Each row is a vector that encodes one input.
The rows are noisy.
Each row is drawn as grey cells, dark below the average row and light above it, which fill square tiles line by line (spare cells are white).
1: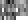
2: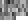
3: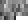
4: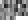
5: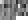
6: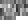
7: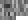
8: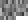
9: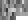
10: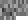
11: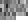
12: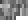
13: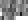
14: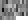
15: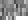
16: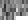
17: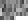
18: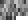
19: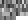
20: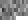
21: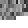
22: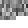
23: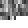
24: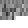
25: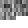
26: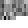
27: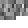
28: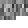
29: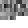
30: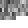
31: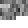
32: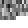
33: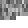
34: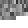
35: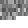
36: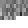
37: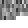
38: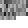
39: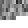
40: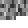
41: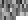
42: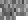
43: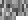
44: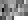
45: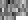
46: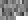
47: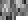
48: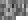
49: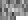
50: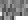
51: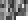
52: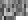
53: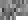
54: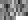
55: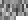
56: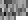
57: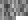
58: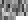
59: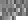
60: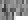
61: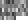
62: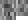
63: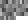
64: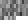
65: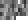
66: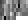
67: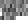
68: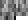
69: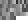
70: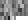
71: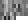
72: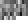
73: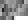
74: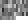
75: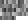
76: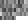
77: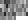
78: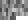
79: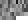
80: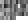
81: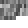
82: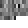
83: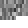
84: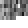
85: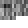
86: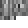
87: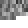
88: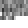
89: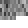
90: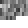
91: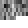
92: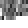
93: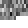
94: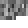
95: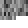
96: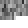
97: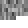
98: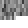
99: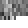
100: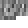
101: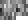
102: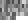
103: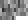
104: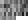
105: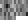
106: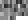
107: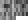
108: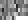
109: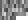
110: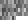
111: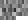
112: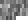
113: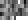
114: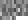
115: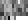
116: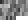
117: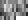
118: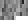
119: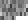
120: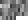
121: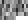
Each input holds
either a point on a 10-point circle, or a point on an 8-point line, or a point on a 9-point line.
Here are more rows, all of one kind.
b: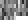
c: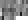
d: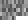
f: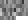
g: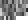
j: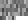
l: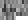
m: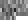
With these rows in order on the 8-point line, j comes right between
c and d.
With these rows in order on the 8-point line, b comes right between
c and l.
